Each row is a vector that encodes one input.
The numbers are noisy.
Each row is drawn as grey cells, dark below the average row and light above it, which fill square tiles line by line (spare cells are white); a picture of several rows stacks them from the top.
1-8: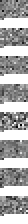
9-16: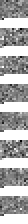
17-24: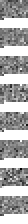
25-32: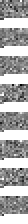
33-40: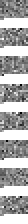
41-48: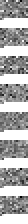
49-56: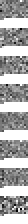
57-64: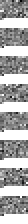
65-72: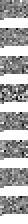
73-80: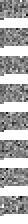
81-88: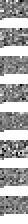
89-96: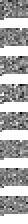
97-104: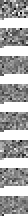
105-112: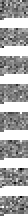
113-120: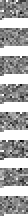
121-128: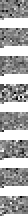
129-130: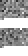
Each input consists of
a list of up to two items, each a point on a 5-point line and a true/false value.
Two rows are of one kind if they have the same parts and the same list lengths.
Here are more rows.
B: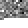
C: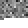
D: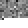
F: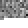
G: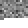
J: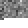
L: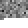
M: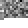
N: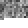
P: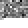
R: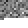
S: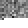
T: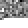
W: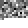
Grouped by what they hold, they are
B, M, P, T
C, D, F, G, J, L, N, R, S
W

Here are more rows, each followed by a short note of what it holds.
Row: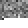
a list of two items
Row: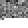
a list of two items
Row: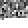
the empty list
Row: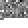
a list of one item
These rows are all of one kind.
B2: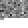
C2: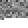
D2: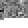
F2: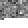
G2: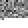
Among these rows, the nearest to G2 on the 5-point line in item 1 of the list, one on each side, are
C2 and F2.
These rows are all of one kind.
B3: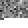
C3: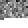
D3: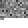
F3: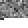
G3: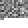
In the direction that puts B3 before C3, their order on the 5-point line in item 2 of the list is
G3, B3, F3, D3, C3.
